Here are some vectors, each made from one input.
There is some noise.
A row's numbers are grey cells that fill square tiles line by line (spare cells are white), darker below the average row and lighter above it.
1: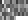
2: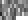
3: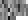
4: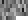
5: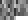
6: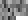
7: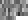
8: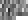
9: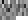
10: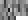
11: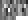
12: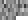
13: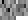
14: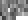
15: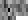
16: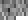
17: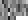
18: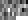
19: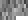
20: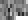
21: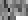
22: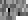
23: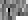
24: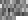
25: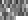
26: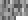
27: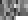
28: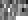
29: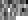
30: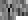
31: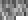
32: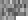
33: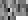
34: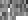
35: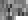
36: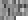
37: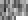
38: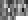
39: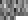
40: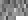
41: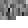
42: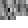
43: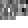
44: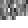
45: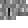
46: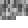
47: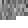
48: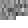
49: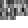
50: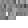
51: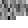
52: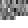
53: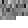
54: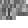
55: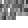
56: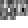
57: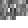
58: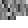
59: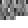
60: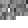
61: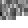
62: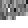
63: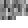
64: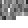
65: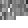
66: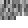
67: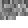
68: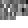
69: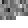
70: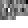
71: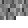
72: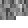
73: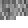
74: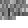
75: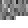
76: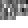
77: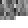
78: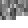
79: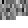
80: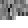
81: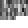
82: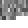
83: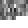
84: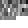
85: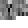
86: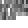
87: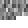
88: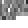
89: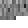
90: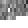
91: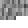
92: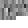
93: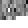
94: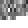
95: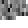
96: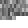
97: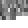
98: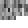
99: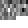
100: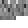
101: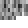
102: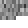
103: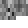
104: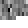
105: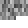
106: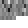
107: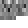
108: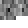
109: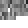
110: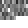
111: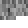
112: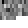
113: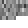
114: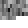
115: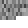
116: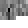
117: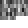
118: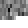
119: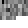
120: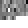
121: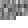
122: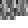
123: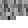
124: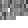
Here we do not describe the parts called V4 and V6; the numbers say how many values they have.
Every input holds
a value of V4, together with either a point on a 5-point line, or a true/false value and a value of V6.
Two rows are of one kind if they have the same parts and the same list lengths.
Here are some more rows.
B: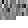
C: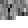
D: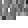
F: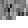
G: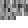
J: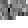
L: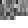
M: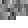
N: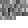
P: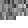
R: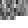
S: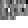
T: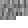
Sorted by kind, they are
B, C, F, G, J, M, N, P, T
D, L, R, S

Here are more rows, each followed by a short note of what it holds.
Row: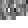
a point on a 5-point line and a value of V4
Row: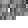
a point on a 5-point line and a value of V4
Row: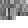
a true/false value, a value of V4 and a value of V6
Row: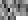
a true/false value, a value of V4 and a value of V6
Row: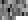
a true/false value, a value of V4 and a value of V6
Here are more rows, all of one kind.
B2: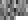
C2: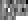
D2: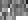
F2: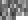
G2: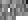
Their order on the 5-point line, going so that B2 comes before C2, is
F2, B2, C2, G2, D2.
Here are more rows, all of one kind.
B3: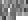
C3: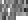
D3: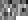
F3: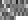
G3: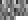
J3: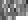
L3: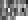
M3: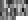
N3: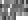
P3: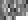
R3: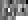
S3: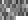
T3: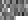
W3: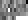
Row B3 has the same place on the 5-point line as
G3, R3 and W3.
